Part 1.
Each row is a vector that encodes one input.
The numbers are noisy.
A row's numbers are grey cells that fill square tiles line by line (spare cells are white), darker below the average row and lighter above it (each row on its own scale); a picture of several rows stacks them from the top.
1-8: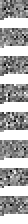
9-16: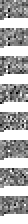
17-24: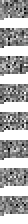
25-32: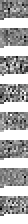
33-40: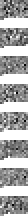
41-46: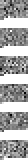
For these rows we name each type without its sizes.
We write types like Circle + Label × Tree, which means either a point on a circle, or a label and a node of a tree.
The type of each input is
List(Line).
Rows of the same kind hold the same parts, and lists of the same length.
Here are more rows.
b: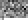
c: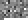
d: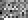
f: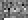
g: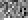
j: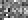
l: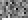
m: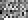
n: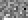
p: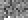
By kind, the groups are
b, g, l, n, p
c, f, j
d, m

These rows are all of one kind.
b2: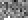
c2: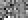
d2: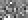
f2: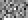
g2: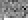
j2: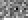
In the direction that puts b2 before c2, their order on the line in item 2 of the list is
b2, c2, f2, g2, d2, j2.
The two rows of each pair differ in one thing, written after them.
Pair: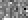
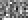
the place on the line in item 2 of the list
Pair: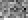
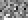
the place on the line in item 2 of the list
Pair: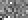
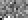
the place on the line in item 2 of the list
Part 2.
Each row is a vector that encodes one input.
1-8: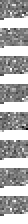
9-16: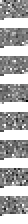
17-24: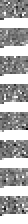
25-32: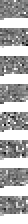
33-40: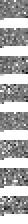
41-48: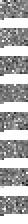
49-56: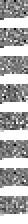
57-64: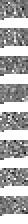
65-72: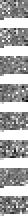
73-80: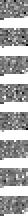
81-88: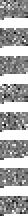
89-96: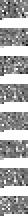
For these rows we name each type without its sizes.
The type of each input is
Bool × Bool × Bool × Bool + Circle.
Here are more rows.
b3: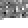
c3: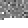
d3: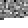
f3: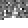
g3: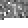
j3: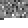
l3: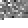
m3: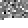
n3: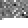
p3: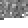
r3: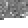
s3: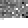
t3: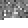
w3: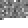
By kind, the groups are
b3, d3, f3, g3, j3, n3, p3, r3, s3, t3, w3
c3, l3, m3

